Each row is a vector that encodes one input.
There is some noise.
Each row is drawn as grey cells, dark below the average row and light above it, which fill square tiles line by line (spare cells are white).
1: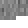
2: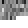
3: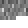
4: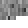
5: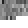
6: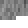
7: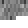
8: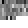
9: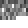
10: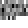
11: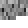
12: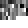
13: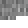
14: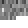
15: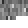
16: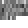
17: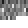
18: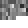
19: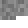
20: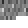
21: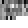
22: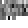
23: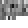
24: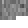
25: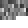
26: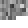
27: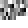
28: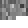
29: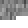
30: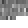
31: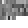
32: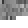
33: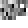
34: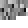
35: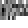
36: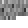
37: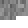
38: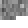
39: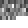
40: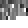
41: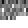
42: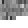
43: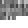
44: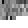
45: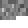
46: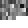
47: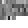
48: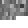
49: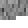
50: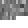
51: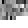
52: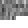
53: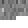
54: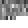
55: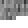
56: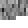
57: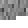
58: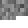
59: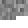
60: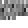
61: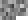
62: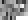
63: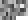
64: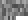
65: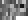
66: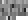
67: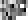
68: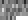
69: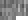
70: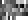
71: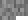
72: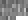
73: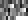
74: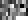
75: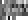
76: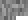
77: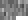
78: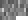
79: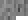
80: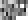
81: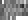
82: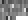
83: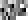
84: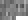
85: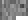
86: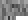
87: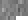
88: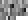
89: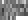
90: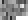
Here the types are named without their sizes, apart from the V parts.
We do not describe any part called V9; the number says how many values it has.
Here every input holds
a true/false value, together with either a point on a line, or a value of V9.
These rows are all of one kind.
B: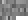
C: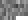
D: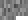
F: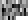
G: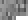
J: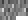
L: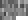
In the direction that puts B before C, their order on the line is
B, L, D, C, J, F, G.
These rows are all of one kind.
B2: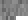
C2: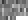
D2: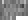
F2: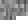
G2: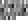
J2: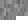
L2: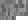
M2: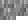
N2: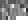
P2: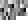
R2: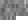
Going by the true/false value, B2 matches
C2, L2 and R2.
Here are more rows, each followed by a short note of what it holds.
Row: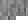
a point on a line and a true/false value
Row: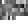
a point on a line and a true/false value
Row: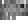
a true/false value and a value of V9
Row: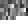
a true/false value and a value of V9
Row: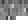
a true/false value and a value of V9
